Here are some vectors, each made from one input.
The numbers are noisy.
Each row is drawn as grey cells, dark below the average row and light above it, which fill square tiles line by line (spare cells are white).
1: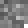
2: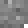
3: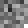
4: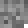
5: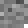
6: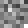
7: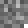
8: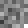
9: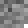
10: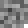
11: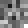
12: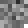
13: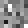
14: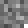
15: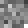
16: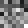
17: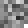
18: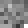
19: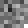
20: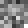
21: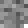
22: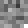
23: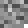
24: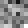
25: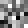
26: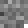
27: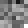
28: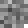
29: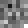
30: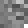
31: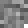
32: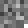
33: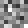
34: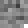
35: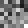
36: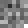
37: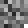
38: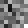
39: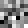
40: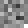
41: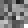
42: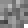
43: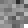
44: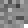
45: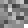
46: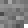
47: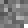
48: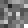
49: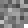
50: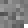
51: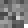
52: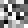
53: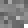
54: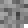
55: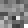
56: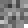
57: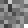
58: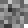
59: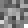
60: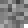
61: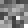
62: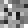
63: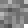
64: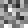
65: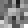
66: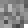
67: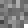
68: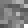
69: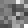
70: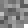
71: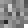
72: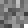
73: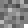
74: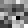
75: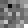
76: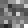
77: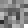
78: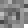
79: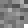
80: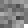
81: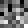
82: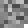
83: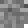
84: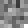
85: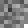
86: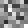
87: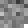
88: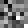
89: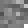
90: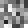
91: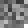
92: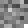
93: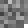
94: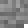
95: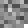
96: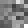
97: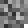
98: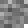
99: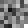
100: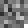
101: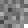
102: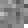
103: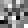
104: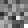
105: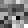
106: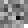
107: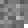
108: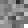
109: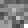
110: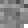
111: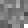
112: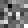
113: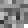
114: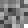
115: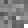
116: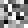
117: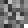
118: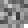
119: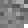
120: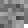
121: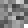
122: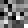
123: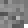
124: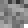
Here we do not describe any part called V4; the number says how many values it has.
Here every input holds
a list of up to two items, each a true/false value and a value of V4.
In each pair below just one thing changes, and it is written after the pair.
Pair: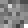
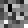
the true/false value in item 1 of the list
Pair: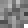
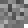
the true/false value in item 1 of the list
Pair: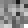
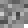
the true/false value in item 2 of the list
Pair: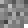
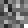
the value of V4 in item 2 of the list
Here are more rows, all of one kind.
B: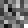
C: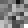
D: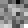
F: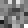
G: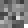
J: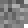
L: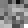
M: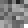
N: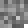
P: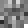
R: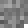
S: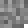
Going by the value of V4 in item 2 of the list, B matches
J, M and R.
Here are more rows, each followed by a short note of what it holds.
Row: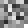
a list of one item
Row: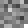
a list of one item
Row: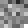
a list of two items
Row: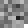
a list of one item
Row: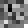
a list of two items
